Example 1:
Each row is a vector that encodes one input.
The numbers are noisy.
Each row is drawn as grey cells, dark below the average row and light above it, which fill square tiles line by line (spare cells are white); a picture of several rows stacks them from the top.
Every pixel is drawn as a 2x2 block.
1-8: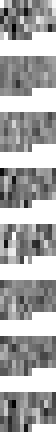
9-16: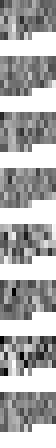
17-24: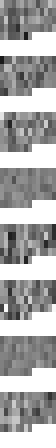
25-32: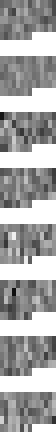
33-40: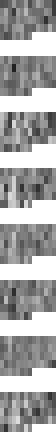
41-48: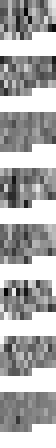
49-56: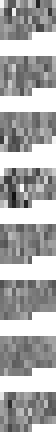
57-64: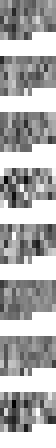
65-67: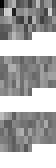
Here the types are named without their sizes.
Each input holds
either a label, or a point on a line.
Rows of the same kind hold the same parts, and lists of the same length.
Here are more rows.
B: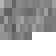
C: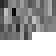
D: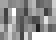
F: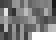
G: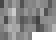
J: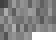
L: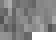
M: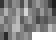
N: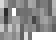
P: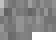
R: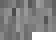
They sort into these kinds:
B, L, M, N, P, R
C, D, F, G, J

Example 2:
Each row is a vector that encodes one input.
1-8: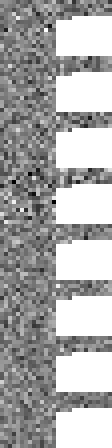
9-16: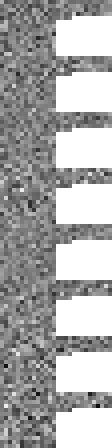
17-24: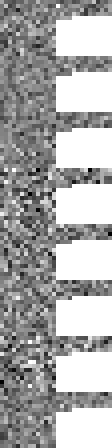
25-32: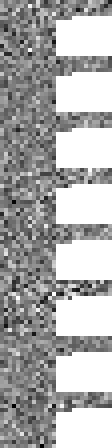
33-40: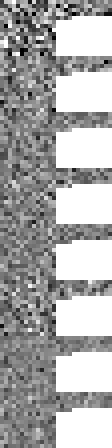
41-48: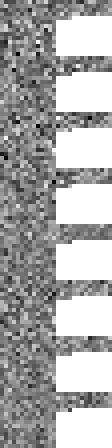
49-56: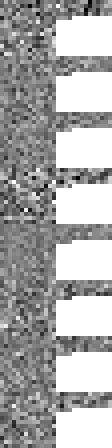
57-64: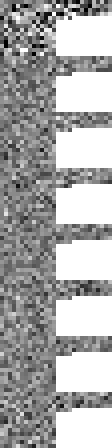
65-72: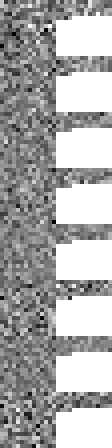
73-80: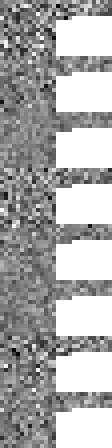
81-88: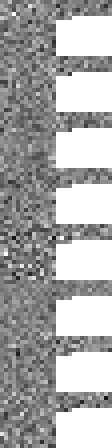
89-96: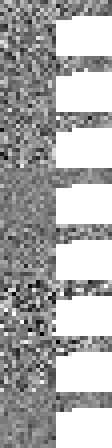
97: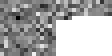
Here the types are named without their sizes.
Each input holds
either a point on a line, or three true/false values.
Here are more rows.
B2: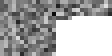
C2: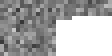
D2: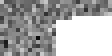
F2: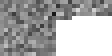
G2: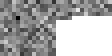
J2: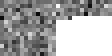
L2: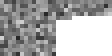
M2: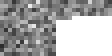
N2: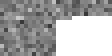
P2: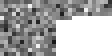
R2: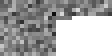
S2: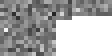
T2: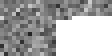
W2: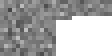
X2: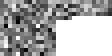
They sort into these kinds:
B2, C2, F2, J2, M2, N2, P2, R2, S2, T2, W2, X2
D2, G2, L2

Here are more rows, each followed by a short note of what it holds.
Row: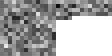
a point on a line
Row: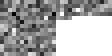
three true/false values
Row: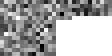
a point on a line
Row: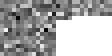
three true/false values
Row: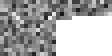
a point on a line
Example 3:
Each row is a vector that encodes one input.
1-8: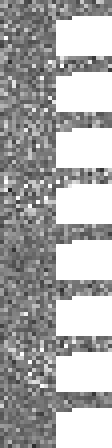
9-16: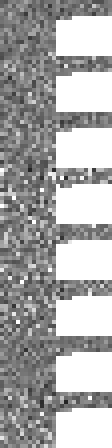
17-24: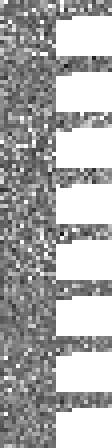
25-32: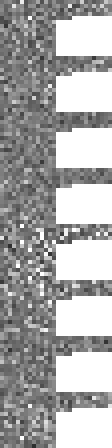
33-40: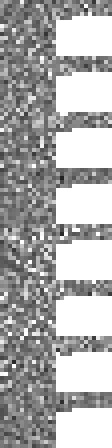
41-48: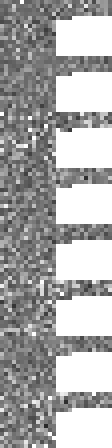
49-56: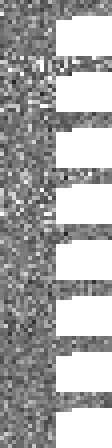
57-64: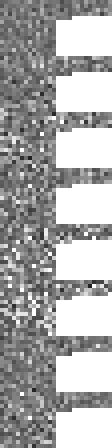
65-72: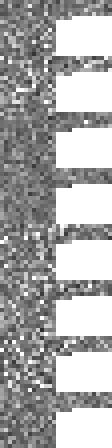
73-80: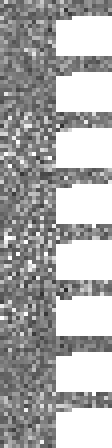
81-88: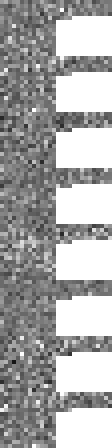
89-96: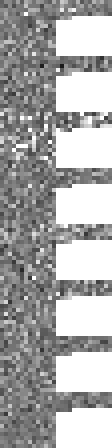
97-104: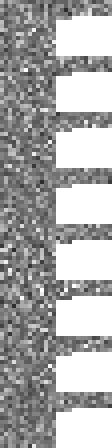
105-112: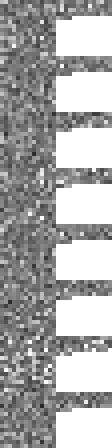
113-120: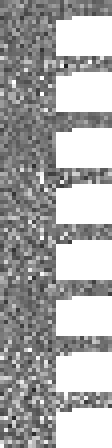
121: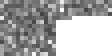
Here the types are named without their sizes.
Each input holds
either a point on a circle, or a fixed value, or three true/false values.
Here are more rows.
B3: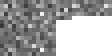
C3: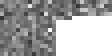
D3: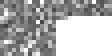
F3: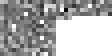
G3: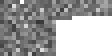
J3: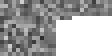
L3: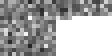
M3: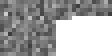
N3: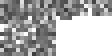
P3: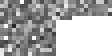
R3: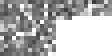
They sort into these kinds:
B3, C3, F3, J3, L3, P3
D3, N3, R3
G3, M3

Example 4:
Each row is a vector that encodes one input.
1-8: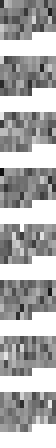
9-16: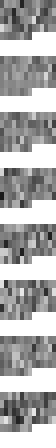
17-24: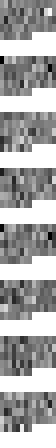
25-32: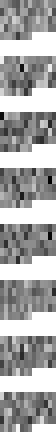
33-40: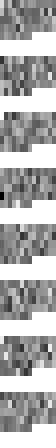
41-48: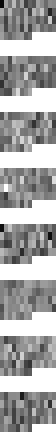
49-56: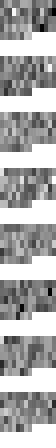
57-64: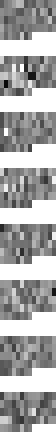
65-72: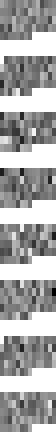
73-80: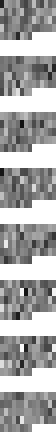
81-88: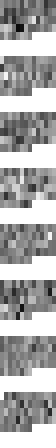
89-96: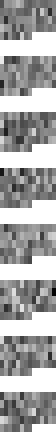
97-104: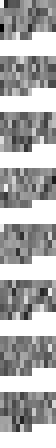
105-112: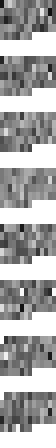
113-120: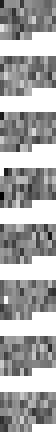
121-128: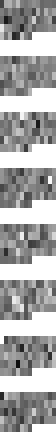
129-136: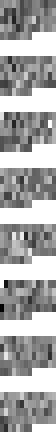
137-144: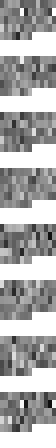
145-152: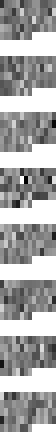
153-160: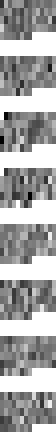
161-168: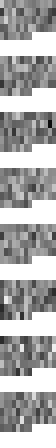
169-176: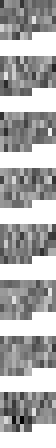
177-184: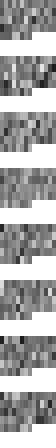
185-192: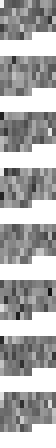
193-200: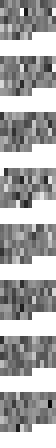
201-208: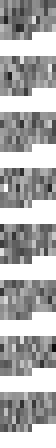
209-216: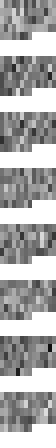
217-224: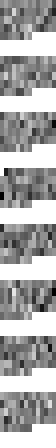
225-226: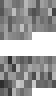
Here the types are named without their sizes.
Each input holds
a node of a tree, together with either a point on a circle, or a fixed value.
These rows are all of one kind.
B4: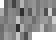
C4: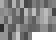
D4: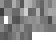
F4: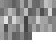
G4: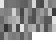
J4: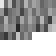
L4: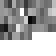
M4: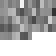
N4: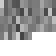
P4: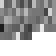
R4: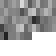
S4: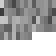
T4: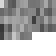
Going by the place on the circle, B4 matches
M4 and N4.
